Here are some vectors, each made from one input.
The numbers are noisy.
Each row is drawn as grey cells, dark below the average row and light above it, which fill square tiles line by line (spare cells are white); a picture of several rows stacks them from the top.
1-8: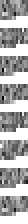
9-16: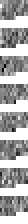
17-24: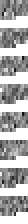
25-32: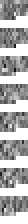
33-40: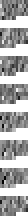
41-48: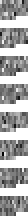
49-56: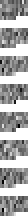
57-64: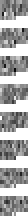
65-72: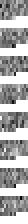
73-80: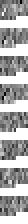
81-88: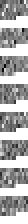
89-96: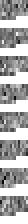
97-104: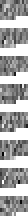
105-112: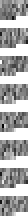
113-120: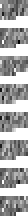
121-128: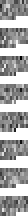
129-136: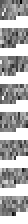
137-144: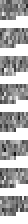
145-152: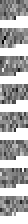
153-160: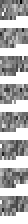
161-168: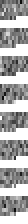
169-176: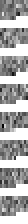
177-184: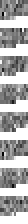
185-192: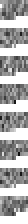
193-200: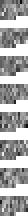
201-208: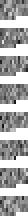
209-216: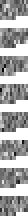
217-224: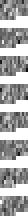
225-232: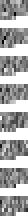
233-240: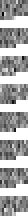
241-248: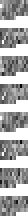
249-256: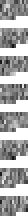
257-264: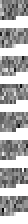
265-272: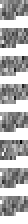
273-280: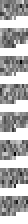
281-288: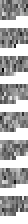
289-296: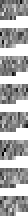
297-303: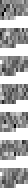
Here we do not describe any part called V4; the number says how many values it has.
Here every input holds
two values of V4, together with either a point on a 10-point circle, or a point on a 15-point circle.
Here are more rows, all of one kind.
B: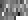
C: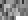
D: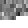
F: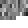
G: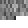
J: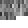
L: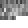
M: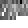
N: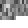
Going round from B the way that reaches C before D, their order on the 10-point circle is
B, M, L, C, N, F, J, G, D.
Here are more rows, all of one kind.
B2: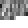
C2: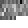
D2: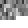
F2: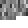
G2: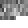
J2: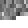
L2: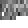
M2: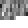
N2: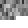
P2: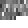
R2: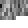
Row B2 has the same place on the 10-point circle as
M2 and R2.
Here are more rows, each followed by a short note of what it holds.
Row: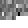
a point on a 10-point circle and two values of V4
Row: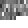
a point on a 10-point circle and two values of V4
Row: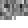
a point on a 15-point circle and two values of V4
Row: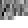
a point on a 15-point circle and two values of V4
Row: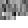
a point on a 15-point circle and two values of V4
